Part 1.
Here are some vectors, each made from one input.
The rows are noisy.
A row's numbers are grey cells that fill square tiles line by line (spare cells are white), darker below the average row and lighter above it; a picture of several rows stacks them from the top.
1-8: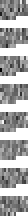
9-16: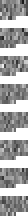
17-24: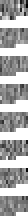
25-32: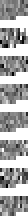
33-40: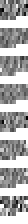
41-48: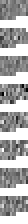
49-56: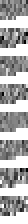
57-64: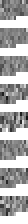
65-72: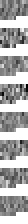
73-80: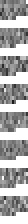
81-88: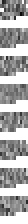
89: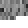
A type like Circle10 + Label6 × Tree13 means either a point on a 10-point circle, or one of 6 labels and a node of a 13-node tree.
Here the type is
Line9 × List2(Line7).
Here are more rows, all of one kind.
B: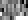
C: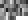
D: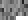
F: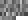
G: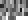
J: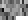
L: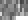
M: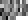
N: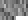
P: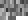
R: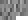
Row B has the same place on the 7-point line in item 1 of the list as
D, J and P.
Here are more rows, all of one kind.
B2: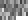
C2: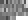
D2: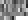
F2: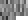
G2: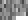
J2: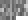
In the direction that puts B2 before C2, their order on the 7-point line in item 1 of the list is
D2, F2, G2, J2, B2, C2.
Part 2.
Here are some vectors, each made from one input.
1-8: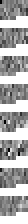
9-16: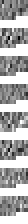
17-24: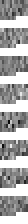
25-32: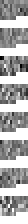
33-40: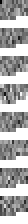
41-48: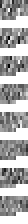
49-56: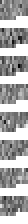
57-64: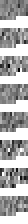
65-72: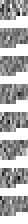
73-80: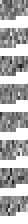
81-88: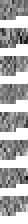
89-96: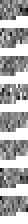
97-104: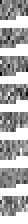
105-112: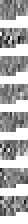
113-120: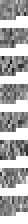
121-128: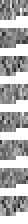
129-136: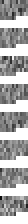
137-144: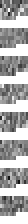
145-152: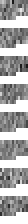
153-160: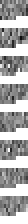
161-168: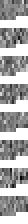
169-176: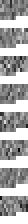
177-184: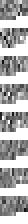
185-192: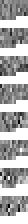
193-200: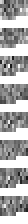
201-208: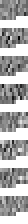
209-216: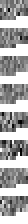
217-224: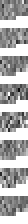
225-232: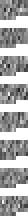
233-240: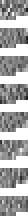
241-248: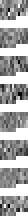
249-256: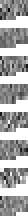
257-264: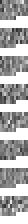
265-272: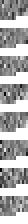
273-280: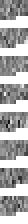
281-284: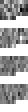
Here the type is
Bool × Circle9 + Line5.
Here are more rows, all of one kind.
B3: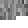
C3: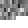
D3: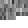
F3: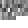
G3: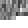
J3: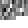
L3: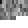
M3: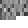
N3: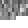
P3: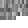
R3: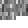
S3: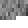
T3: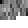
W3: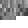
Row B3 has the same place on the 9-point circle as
D3, J3, P3 and R3.
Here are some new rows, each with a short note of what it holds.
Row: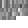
a point on a 9-point circle and a true/false value
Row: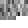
a point on a 9-point circle and a true/false value
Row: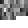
a point on a 9-point circle and a true/false value
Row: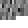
a point on a 5-point line
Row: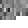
a point on a 9-point circle and a true/false value
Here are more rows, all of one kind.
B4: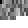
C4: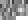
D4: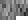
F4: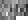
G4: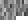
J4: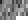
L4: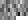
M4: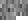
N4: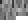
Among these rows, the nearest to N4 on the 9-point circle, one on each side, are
B4 and F4.
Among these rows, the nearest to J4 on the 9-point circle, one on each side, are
B4 and C4.
